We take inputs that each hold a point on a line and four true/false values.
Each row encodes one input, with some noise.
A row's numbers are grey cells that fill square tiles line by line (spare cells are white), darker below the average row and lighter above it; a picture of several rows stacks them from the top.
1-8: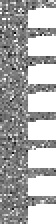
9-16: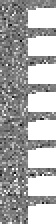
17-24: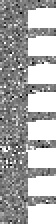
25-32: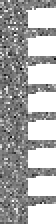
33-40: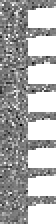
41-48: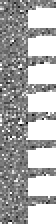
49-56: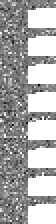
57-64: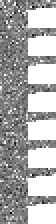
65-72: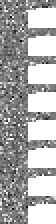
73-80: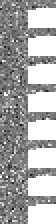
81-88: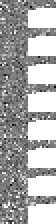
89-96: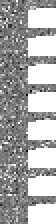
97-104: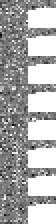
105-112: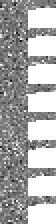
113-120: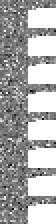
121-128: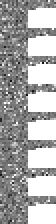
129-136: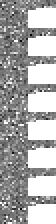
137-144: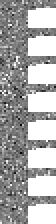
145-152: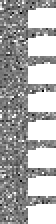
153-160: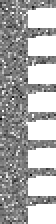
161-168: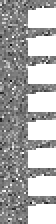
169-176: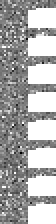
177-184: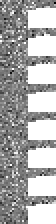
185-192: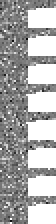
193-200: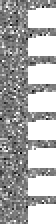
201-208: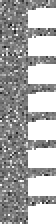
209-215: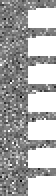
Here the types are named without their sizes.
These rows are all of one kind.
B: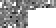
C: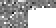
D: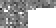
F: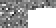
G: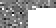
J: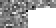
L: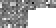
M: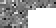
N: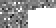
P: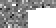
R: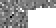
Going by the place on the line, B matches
G, M, N and R.
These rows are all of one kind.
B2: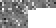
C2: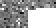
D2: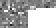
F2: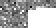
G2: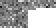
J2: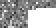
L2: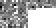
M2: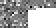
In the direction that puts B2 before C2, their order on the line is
J2, D2, F2, B2, G2, L2, C2, M2.
